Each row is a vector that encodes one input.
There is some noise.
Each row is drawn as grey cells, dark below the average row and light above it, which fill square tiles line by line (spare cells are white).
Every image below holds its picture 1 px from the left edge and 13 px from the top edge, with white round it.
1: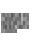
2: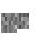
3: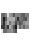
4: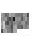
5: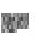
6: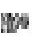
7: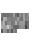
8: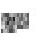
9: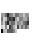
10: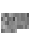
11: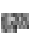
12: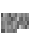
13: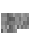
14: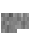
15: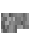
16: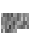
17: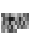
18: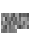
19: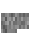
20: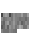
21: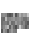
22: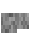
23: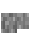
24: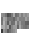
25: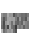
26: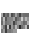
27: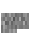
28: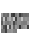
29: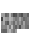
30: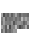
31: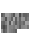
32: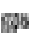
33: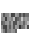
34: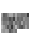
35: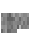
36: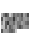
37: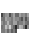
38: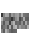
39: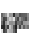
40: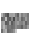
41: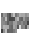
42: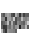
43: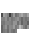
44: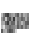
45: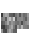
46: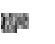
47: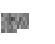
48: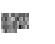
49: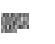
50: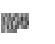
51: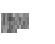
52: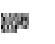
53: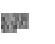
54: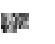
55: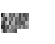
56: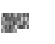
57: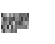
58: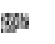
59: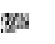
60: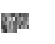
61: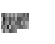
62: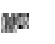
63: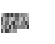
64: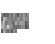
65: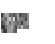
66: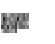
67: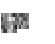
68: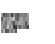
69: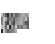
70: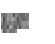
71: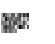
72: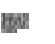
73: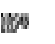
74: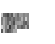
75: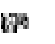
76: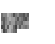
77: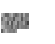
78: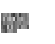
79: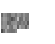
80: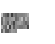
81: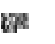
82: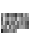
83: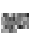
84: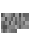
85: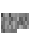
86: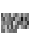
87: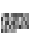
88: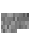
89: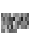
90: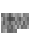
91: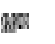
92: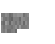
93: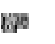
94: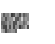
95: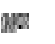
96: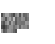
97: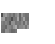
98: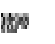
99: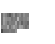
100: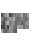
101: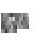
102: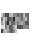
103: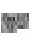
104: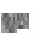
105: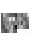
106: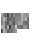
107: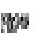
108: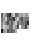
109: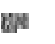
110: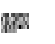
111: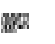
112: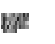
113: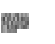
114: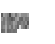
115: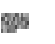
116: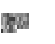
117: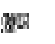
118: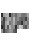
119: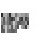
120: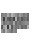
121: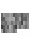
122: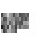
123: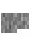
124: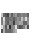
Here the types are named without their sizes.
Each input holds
either a node of a tree, or a list of points on a line.
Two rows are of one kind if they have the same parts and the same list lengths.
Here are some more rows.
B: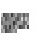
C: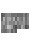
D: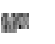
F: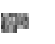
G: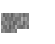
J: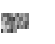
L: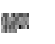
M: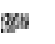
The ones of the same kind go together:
B
C, J
D, L, M
F, G

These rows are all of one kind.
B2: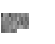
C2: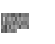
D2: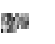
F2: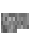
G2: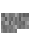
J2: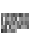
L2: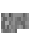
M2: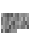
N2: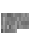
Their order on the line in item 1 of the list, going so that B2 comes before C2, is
B2, C2, N2, J2, D2, G2, L2, F2, M2.
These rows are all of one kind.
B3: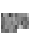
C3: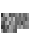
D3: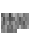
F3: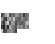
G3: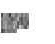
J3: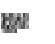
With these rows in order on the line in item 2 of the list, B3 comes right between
C3 and J3.
